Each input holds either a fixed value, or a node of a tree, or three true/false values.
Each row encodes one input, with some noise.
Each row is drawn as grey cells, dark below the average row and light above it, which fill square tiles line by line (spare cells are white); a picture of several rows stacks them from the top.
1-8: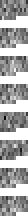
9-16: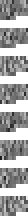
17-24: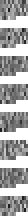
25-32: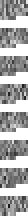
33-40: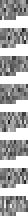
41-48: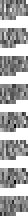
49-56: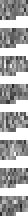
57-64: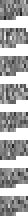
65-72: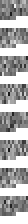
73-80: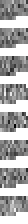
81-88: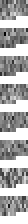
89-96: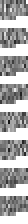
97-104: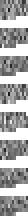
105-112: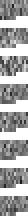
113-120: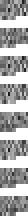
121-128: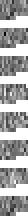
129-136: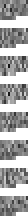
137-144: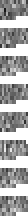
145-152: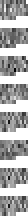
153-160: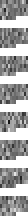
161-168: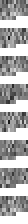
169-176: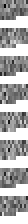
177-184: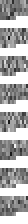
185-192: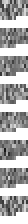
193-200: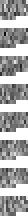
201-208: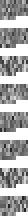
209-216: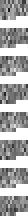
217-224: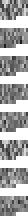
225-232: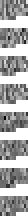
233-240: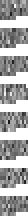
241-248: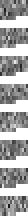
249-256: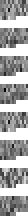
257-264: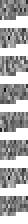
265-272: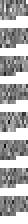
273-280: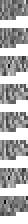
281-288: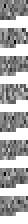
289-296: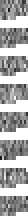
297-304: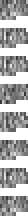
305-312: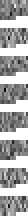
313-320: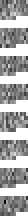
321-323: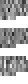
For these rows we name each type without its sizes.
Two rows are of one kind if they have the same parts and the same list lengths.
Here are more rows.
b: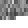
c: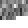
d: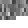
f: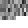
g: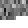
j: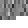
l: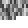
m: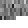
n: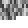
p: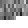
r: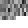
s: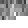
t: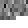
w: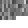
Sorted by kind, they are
b, c, d, g, j, m, p, t, w
f, r, s
l, n

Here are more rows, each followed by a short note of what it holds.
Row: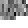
three true/false values
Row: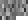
a node of a tree
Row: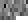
a node of a tree
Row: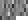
a node of a tree
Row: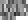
three true/false values
